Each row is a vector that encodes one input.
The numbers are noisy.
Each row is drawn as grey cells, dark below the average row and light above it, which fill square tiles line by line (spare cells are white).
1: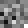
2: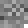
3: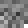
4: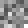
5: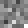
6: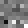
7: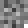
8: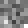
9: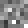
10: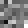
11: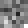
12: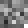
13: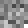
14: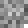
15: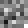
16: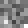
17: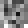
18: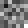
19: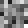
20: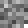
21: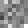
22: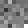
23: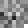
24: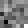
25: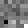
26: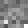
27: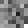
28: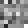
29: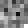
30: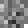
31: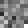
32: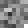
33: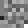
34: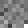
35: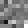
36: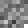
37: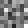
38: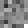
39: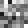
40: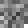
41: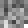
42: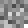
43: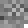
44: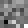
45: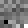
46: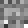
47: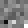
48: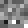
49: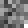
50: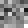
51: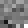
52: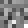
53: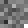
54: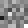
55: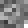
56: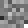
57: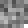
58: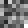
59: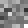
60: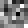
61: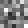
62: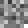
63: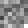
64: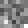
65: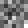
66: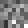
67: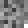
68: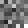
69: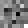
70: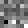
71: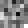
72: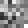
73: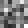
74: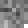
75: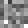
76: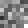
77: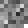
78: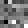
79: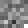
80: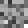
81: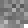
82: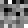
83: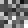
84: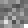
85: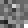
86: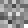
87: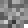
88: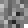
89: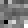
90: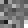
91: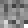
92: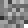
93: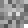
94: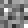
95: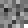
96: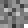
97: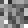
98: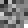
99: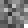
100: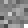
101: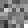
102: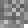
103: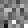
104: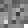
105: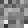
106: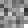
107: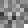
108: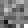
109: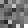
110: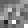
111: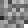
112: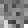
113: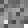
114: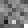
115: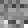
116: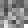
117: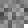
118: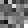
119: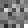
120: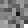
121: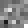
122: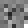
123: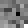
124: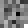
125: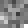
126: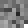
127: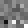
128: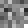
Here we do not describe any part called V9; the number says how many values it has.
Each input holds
a value of V9, together with either a point on a 7-point line, or a point on an 8-point line.
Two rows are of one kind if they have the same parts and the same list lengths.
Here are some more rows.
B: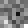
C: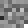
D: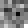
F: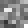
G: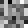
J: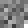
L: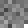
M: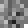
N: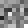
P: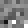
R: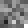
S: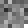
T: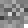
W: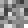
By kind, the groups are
B, C, D, G, L, M, N, S, T, W
F, J, P, R

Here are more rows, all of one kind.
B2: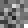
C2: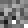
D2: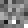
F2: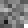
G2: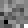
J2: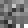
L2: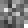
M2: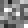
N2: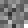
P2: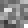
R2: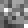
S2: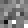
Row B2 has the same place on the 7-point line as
J2 and N2.
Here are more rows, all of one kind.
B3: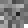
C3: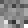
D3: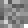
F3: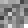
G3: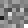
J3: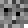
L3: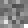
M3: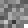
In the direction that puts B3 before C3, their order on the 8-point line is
B3, J3, C3, L3, M3, D3, G3, F3.
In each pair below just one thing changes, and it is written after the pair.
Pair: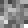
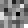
the place on the 8-point line
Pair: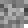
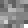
the place on the 8-point line
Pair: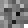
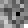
the value of V9
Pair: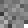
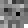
the place on the 8-point line
